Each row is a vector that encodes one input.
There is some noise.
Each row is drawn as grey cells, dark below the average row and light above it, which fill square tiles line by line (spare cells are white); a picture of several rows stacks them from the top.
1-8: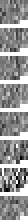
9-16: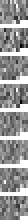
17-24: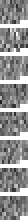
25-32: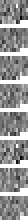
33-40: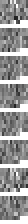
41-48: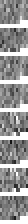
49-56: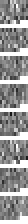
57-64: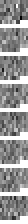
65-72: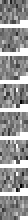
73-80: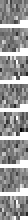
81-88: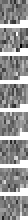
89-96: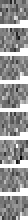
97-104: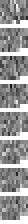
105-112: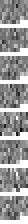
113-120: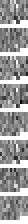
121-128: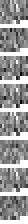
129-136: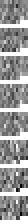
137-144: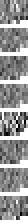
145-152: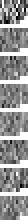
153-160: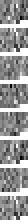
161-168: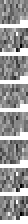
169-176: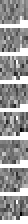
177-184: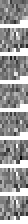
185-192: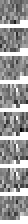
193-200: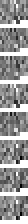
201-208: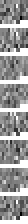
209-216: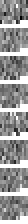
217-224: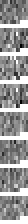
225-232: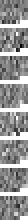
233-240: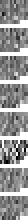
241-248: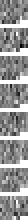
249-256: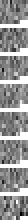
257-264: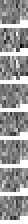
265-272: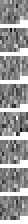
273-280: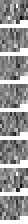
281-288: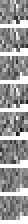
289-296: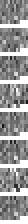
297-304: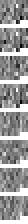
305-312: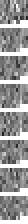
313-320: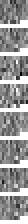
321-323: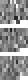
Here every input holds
a list of up to two items, each a point on a 9-point line and a true/false value.
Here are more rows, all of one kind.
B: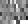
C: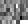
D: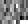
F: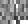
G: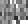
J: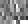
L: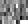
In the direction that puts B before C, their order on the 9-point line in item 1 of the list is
F, G, L, B, C, J, D.
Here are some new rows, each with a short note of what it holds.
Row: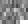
a list of two items
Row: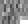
a list of two items
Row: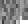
a list of two items
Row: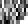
the empty list
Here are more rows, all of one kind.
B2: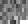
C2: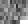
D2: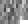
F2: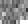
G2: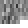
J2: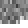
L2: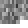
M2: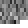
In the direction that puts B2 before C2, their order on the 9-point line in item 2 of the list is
B2, J2, G2, C2, L2, M2, F2, D2.
